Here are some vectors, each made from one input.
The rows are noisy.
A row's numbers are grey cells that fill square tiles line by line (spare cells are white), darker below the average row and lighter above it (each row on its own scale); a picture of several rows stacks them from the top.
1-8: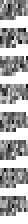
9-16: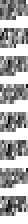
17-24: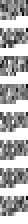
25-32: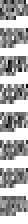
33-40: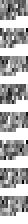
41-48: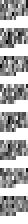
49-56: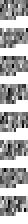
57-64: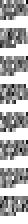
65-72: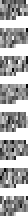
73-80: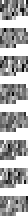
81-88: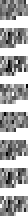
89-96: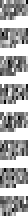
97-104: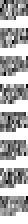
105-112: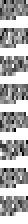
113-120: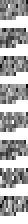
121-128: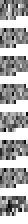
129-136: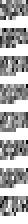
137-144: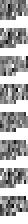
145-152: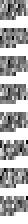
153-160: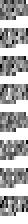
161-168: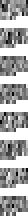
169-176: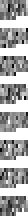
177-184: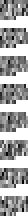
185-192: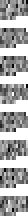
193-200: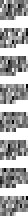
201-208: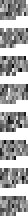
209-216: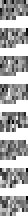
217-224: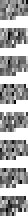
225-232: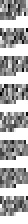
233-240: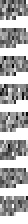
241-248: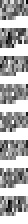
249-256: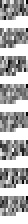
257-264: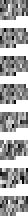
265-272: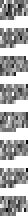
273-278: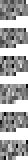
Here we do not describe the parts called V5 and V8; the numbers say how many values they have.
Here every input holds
either one of 6 labels and a value of V5, or one of 9 labels and a value of V8.
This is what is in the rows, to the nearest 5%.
About 50% of them hold one of 6 labels and a value of V5. The rest hold one of 9 labels and a value of V8.
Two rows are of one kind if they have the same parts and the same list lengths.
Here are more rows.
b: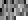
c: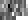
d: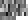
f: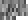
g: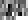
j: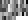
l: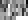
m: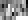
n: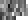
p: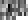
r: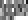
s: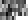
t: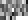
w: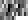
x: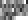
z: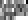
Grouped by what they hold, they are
b, c, d, f, g, n, p, s, w
j, l, m, r, t, x, z

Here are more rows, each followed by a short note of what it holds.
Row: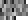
one of 6 labels and a value of V5
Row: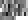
one of 6 labels and a value of V5
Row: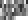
one of 9 labels and a value of V8
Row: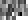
one of 6 labels and a value of V5
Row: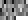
one of 6 labels and a value of V5
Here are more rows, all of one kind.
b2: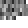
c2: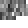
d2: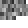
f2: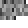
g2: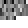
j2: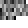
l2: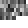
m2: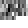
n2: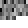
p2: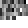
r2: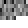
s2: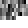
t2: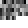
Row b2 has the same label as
d2, g2 and p2.
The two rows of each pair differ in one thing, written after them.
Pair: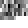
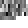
the value of V5
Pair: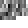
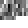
the value of V5
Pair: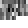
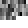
the label
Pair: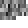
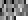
the value of V5
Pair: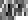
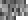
the label
